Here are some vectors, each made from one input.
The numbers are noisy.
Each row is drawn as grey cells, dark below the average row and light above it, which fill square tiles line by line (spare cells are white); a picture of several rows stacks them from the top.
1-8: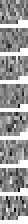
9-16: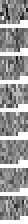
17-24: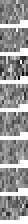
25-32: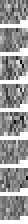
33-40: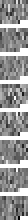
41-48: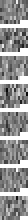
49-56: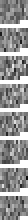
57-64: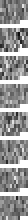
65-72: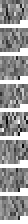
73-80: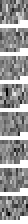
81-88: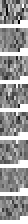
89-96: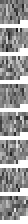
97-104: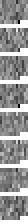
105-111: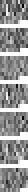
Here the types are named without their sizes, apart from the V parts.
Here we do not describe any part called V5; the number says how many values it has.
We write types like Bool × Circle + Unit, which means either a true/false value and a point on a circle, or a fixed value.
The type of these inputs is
(Bool × Line + Label) × V5 × V5 × V5.
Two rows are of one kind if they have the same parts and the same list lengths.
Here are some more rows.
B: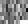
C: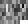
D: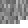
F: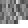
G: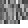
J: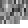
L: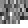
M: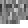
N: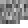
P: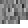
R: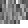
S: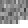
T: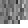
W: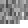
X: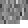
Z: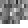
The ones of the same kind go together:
B, C, L, P, T, Z
D, F, G, J, M, N, R, S, W, X

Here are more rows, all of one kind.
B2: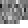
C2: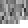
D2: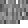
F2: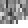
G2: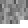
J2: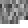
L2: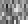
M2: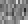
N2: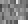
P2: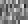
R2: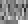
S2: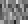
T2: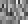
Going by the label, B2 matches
C2, D2, M2 and R2.
